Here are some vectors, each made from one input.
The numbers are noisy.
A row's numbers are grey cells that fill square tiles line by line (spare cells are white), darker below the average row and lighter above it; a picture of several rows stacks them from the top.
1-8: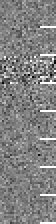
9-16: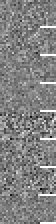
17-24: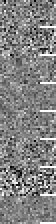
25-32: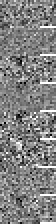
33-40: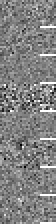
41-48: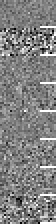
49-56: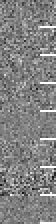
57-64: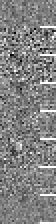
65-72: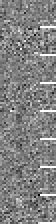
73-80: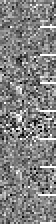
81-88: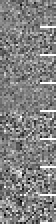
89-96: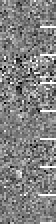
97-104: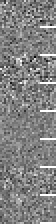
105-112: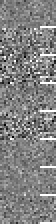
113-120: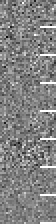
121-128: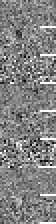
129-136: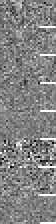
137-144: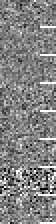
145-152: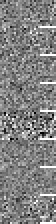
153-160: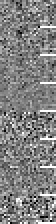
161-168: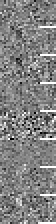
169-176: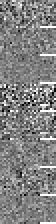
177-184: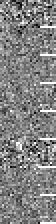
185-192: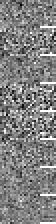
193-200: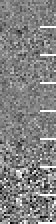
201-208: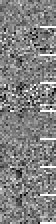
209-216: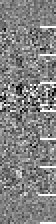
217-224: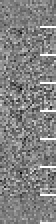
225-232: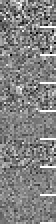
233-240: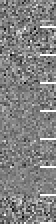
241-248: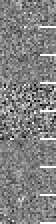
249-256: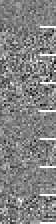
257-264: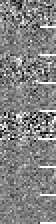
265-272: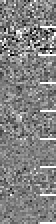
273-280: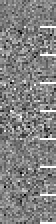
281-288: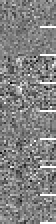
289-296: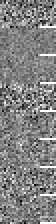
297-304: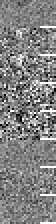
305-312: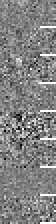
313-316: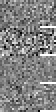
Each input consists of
a point on a 9-point circle, a point on a 13-point line and a true/false value, together with either one of 7 labels, or a point on a 13-point line.
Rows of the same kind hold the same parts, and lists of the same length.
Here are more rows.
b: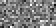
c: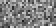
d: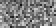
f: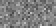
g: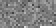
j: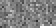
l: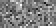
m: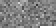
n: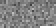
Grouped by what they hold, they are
b, d, f, m
c, g, j, l, n

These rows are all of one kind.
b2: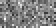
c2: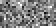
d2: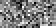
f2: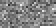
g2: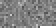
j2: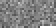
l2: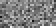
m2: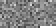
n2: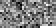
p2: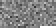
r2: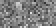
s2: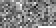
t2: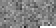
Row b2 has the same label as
c2, n2, p2 and s2.
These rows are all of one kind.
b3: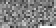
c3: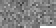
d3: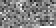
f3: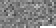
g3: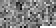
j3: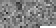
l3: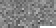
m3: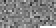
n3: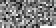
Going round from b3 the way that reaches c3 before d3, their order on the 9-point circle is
b3, c3, l3, m3, f3, d3, n3, j3, g3.
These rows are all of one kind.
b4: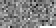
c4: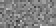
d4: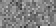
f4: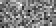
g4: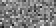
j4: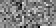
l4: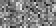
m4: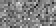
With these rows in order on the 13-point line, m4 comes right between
d4 and j4.
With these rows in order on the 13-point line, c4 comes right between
b4 and j4.
